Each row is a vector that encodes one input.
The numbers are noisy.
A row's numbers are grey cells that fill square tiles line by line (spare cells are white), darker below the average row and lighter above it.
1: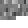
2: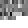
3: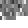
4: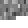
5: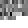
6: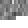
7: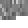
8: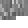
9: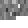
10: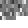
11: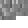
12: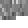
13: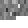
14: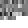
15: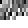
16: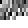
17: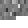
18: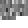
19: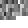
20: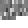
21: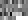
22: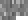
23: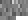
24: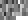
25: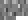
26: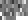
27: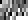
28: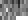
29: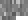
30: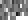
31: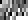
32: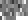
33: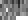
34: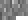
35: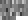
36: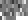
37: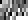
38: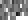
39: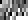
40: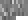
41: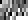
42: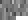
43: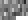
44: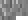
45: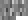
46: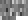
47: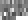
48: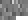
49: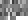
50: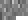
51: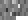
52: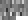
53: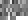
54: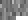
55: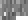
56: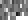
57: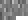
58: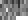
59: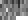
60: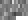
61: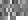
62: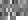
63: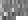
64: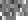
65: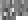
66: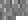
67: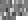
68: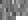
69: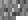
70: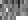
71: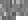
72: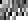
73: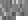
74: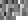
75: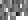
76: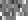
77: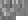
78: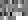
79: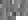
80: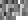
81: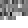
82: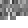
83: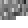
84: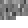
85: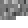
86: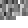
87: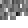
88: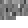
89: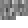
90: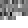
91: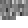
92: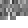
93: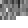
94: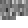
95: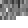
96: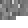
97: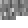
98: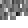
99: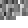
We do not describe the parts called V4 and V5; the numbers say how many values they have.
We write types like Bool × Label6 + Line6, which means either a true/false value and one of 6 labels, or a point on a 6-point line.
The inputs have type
Bool × V4 × V5 + Circle6 + Unit.
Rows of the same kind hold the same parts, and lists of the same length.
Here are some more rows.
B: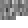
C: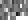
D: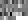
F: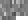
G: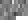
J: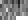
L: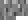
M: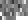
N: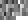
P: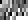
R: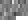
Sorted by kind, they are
B, F, G, L, R
C, D, J, M, N
P

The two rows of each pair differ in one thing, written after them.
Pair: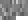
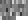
the value of V4
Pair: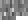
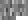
the true/false value
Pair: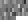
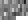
the value of V5
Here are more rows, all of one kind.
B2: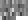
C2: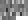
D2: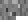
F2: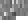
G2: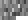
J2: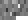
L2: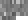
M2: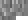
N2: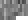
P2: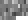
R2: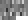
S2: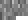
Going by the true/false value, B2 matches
G2 and N2.
